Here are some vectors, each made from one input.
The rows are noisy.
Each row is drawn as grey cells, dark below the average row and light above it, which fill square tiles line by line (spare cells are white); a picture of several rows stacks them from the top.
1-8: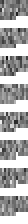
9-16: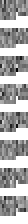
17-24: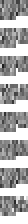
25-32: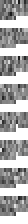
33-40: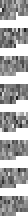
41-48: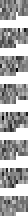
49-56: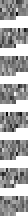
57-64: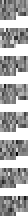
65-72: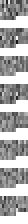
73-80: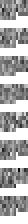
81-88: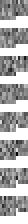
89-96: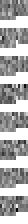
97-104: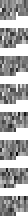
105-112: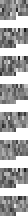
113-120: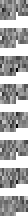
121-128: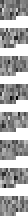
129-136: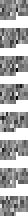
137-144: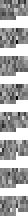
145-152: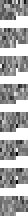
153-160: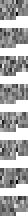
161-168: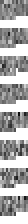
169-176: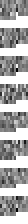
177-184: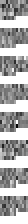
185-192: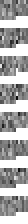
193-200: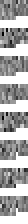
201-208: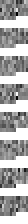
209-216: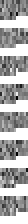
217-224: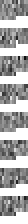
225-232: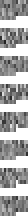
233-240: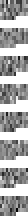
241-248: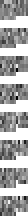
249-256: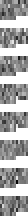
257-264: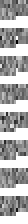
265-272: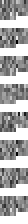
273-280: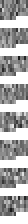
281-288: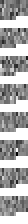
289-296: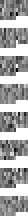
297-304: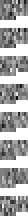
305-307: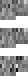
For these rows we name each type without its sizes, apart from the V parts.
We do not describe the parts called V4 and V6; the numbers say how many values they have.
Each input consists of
a value of V4, together with either a point on a line and a value of V6, or three true/false values.
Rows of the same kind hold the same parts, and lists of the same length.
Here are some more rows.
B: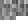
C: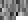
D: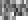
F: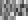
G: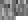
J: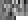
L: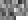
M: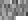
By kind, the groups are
B, D, F, G, M
C, J, L

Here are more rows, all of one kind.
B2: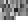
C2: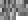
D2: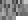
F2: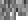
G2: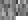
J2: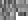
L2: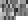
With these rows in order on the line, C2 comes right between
F2 and L2.
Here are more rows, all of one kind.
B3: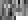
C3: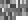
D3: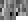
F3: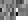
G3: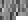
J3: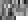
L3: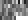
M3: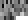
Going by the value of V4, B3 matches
J3 and L3.
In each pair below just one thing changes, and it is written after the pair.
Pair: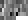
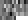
the value of V4
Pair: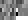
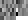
one of the three true/false values
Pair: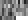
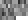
one of the three true/false values
